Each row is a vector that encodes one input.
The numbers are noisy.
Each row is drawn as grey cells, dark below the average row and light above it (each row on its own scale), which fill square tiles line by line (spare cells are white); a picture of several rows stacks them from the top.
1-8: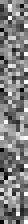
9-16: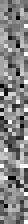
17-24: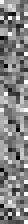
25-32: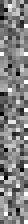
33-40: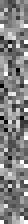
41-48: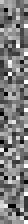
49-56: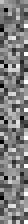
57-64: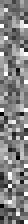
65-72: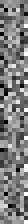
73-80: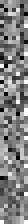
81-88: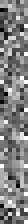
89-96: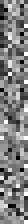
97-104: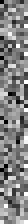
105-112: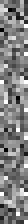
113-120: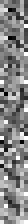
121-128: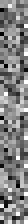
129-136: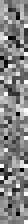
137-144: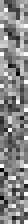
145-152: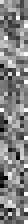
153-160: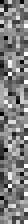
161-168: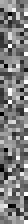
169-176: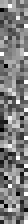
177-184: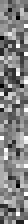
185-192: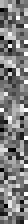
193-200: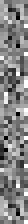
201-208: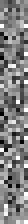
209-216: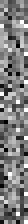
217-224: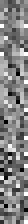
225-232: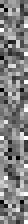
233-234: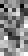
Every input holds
either a point on a 5-point line and a true/false value, or a list of up to three points on a 4-point line.
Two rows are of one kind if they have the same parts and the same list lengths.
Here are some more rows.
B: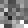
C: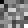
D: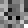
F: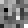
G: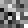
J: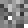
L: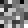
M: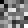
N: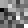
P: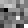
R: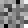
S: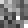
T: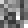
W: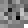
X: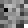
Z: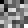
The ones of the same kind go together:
B, D, W
C, L, M, Z
F, G, N, P, S, T
J, X
R

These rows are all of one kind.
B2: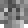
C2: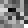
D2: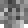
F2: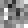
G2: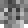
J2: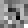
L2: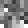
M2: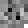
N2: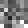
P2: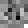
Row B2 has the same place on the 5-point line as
D2, G2, M2 and P2.
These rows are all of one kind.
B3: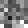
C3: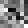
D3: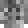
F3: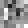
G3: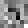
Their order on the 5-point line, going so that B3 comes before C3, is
F3, G3, D3, B3, C3.
